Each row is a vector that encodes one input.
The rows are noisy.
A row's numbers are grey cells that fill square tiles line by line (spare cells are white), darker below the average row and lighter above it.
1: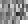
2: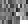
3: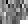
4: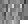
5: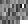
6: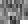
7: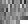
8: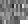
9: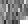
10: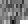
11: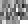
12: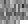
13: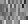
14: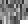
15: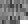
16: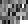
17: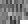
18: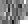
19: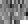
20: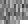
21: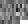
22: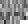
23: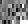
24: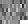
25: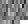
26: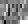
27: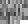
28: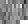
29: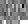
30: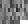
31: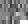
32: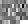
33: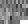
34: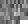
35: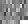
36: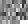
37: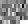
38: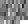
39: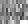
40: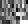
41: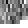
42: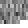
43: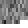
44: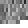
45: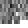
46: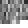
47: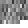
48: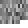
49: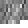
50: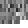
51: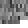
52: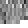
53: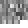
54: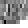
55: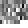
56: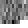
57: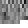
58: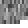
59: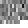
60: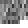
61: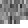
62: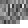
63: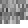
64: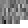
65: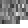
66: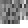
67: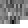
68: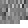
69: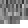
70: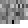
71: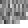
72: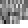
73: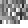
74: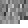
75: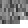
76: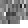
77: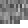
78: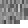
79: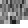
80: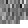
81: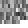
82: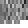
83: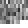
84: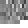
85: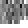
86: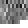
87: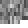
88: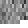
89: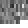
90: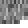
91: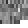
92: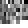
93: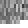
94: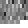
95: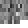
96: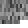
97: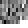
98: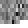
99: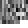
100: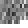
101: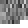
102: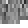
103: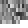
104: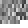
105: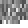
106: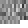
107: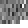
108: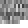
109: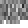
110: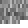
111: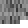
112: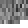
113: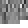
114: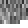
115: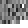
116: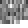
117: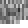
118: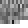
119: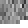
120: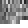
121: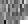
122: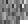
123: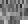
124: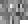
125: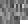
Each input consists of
one of 5 labels and a true/false value, together with either one of 5 labels, or a point on a 4-point line.
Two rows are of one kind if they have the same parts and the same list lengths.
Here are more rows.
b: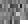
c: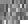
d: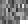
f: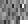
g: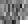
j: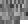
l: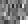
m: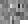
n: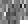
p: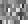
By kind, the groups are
b, c, d, j, p
f, g, l, m, n

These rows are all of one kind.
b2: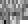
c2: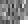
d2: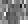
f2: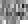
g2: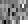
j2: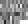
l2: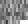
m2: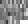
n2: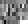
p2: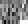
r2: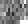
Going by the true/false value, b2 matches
f2, j2, l2 and m2.
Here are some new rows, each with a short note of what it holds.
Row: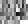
two labels (each one of 5) and a true/false value
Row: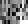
two labels (each one of 5) and a true/false value
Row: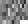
one of 5 labels, a point on a 4-point line and a true/false value
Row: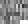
two labels (each one of 5) and a true/false value
